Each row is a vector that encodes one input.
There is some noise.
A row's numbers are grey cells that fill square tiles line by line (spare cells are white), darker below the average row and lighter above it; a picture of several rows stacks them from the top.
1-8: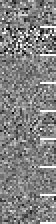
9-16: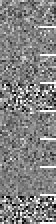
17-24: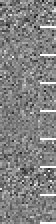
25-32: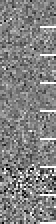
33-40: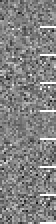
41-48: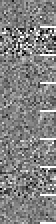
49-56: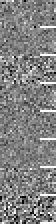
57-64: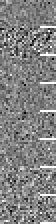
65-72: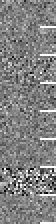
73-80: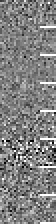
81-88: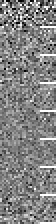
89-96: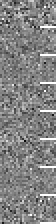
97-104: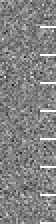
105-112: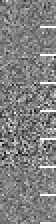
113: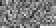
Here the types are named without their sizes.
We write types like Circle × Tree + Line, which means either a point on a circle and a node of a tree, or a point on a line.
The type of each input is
(Label + Tree) × Tree + Unit.
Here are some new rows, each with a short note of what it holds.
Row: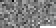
a node of each of two trees
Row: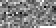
a node of each of two trees
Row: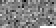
a label and a node of a tree
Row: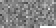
a node of each of two trees
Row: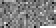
a label and a node of a tree
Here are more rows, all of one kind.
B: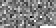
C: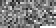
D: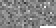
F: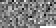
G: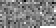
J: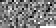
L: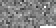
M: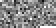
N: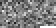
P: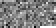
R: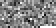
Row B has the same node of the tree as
C and R.
